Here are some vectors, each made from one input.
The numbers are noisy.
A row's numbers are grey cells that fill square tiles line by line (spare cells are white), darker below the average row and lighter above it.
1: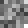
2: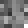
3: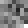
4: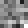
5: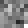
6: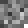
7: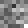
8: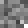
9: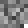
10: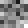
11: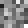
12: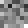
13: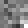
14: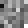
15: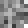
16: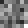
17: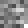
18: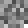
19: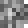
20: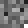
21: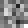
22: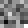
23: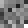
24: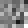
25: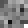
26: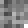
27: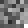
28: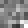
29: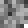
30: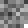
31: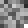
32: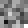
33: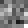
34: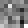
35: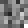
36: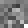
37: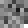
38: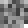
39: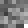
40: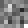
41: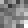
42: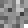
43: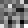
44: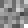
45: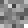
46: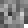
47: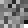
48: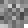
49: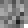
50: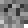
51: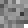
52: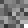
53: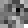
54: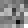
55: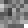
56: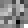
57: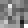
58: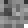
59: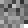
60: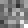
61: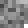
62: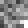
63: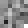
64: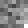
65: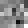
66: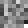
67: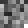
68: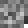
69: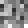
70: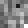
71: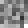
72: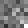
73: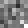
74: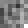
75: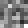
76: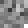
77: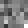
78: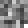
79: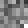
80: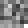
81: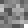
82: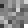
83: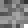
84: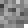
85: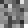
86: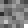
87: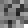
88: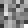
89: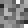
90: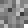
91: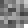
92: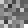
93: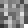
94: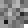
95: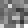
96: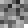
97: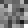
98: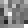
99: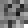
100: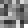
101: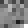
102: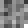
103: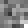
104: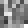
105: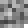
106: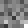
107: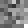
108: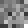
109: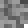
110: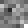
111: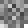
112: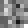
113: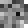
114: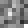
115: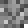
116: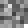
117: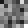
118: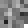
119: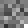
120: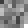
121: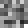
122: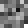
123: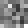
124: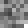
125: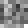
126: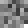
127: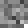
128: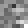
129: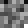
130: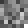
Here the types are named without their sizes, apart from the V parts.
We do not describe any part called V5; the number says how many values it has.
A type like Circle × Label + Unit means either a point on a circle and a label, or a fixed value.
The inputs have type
Tree × (Tree + V5).
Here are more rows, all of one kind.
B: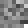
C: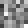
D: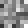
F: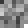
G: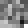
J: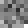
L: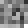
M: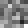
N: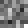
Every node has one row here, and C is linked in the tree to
B.
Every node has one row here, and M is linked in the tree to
J.
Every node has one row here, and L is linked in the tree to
J.
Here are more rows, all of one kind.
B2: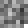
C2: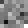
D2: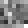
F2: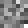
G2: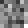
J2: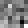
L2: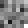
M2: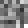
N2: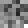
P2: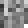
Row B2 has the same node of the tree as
G2, J2, M2 and N2.
